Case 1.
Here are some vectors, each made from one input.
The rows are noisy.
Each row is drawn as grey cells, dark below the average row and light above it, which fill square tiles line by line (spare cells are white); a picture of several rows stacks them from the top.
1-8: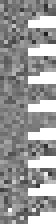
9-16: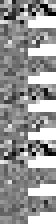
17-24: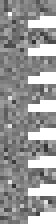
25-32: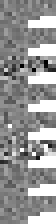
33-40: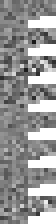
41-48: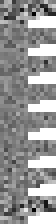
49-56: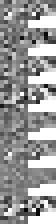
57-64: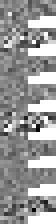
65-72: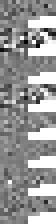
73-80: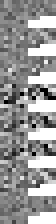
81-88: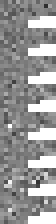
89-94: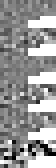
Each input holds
a point on a 10-point line and a true/false value.
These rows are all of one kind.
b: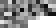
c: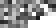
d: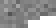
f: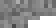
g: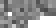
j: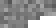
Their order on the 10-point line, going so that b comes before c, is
g, b, f, j, c, d.
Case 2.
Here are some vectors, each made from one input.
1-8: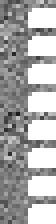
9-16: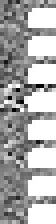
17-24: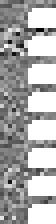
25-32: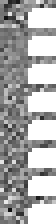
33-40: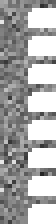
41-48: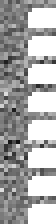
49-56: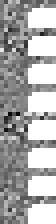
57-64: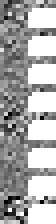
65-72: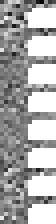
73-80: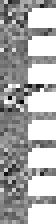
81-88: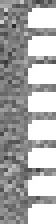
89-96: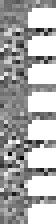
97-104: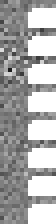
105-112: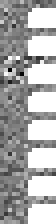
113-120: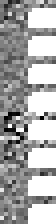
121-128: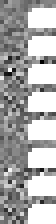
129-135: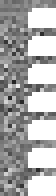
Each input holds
either one of 4 labels, or a point on a 15-point line.
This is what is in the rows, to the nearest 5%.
About 30% of them hold one of 4 labels. The rest hold a point on a 15-point line.
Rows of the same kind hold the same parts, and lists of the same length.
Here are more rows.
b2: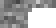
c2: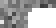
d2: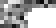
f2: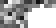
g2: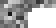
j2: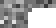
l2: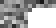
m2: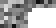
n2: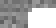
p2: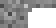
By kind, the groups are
b2, f2, g2, n2, p2
c2, d2, j2, l2, m2

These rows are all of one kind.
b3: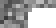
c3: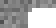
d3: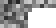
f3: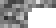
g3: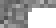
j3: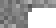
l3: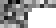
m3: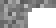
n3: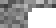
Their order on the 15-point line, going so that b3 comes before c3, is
j3, d3, l3, g3, b3, c3, f3, m3, n3.
